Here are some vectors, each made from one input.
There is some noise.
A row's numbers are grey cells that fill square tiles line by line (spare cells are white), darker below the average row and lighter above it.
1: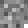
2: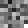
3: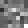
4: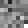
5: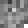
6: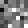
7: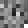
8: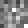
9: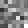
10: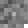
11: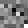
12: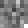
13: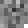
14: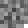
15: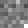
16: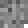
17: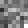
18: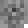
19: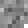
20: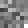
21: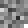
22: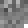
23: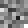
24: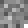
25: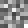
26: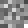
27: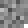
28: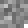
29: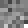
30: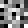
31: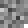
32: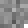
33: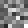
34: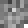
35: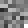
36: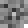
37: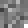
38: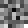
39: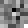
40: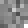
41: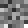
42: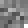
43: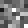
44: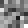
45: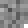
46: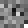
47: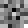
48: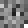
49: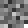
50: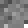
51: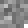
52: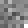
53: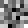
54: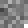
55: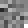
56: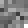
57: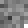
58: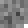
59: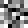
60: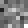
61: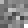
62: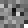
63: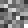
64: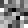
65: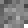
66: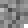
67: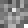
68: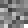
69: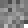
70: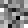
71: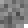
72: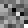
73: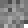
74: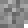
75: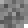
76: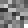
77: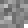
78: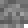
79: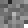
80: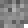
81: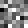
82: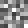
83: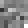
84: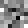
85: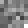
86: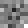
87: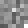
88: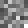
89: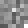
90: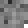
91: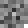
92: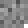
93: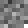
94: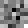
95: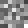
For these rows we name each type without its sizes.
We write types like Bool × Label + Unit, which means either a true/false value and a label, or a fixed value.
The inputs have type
List(Line).
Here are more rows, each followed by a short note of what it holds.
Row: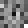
the empty list
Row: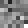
a list of one item
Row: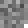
a list of two items
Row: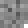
a list of one item
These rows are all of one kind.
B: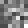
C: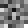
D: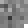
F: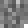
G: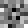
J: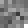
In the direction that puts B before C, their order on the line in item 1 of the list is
F, G, D, J, B, C.
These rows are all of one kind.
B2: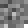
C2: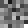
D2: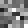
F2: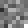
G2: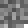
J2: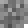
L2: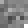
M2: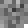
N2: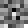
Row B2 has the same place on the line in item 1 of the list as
G2 and N2.
